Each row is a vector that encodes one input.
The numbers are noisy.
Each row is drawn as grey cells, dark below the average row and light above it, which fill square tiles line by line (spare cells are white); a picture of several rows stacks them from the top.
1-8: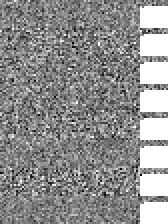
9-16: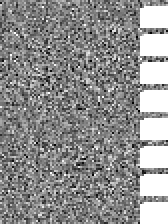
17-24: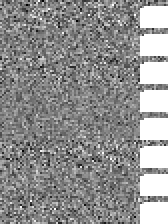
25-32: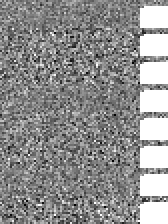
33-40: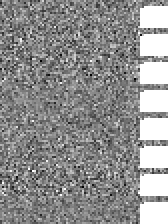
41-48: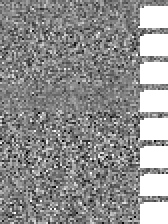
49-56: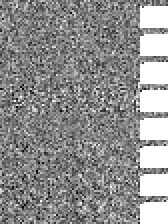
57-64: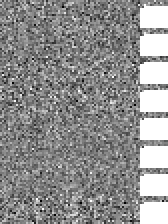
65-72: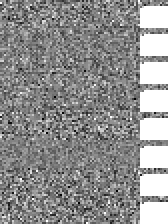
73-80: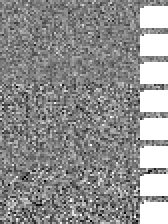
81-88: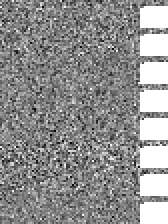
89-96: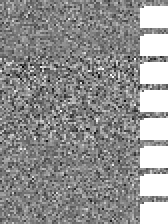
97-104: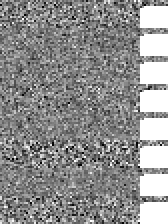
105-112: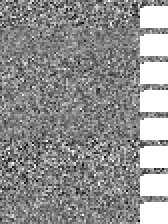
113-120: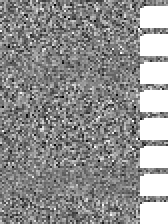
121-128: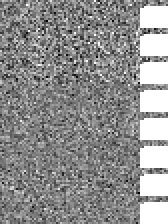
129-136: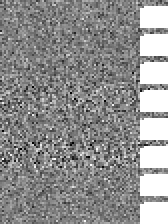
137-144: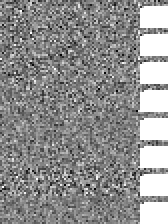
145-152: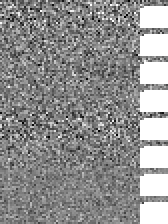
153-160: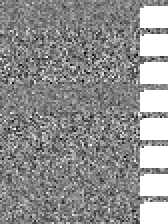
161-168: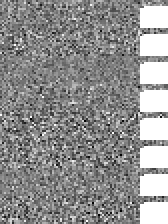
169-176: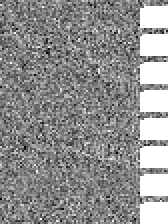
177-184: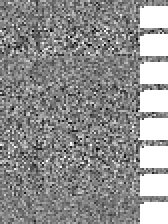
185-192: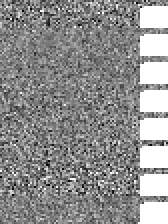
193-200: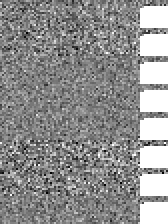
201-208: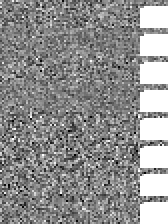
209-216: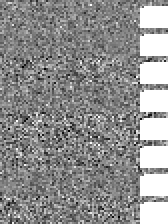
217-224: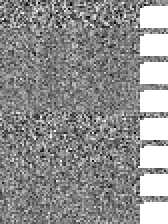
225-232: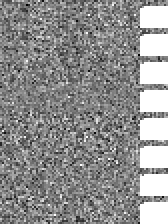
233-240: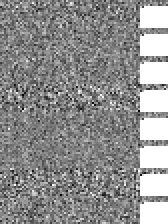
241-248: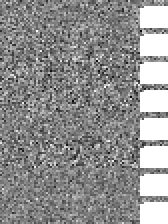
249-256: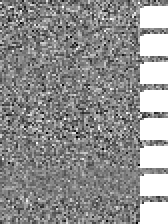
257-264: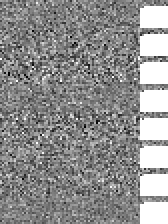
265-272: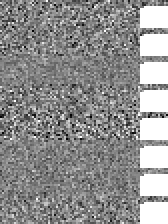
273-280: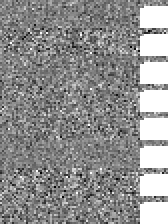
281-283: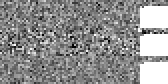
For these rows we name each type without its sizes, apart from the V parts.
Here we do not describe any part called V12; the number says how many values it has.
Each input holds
either a point on a circle, or a fixed value, or a true/false value and a value of V12.
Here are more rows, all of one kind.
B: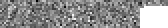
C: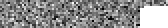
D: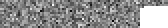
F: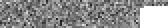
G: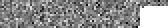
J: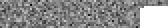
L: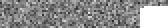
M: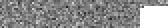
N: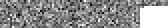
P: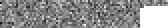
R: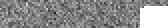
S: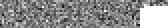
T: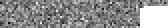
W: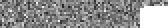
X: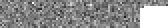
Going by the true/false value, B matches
C, M, P and X.
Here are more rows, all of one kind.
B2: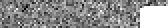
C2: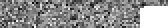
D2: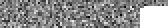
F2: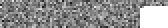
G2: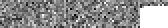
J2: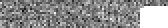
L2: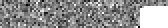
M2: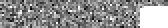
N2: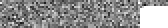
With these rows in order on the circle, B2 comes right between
J2 and L2.
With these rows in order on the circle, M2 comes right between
J2 and N2.
